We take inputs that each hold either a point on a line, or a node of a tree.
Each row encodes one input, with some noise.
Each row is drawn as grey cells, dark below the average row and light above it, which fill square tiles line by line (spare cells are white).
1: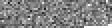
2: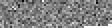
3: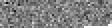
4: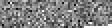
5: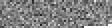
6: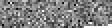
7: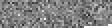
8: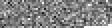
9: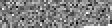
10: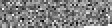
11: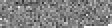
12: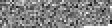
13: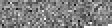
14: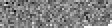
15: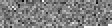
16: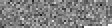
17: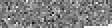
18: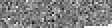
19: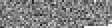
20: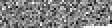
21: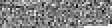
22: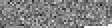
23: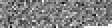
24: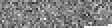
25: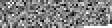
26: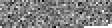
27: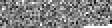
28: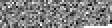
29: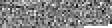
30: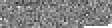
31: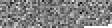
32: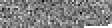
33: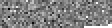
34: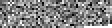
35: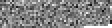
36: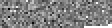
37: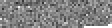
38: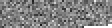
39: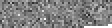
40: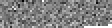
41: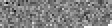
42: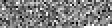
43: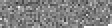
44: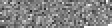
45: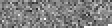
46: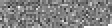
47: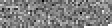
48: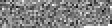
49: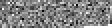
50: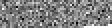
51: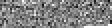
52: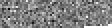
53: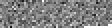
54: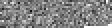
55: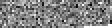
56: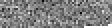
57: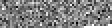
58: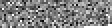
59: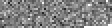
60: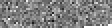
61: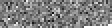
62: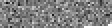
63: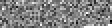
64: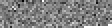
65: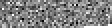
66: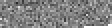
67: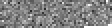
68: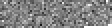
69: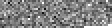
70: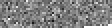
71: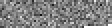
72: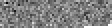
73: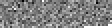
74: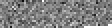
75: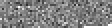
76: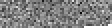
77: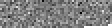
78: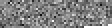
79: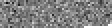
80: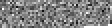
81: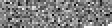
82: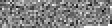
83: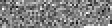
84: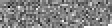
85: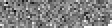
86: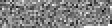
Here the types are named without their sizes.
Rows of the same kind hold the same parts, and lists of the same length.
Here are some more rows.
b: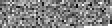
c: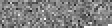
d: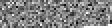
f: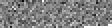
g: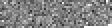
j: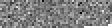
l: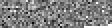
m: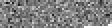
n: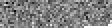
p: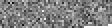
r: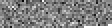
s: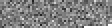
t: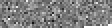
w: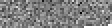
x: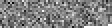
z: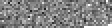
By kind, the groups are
b, d
c, f, g, j, l, m, n, p, r, s, t, w, x, z

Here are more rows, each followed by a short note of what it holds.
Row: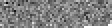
a node of a tree
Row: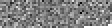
a node of a tree
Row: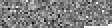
a node of a tree
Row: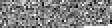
a point on a line
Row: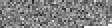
a node of a tree
